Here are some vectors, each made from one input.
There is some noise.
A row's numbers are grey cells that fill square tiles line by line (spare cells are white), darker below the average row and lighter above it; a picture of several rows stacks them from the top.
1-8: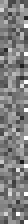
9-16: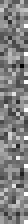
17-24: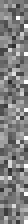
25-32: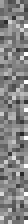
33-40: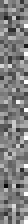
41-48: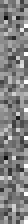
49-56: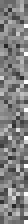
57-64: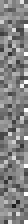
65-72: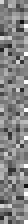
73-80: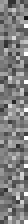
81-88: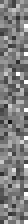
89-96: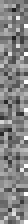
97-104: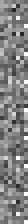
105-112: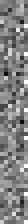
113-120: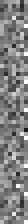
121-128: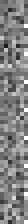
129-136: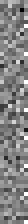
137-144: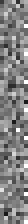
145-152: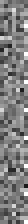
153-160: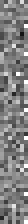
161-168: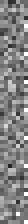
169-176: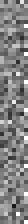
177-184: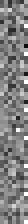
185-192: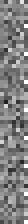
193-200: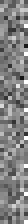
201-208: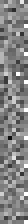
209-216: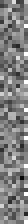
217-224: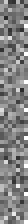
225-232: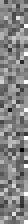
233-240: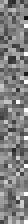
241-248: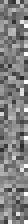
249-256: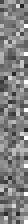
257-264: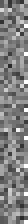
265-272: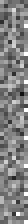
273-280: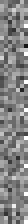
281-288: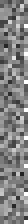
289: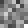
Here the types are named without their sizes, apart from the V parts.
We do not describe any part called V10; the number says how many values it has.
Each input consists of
a value of V10, together with a list of points on a line.
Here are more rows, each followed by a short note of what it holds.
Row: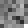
a value of V10, together with a list of two items
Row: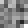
a value of V10, together with a list of one item
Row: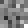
a value of V10, together with a list of two items
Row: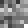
a value of V10, together with the empty list
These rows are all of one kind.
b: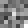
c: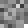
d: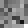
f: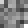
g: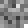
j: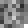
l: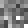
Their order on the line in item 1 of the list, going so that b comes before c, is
b, d, f, c, j, l, g.
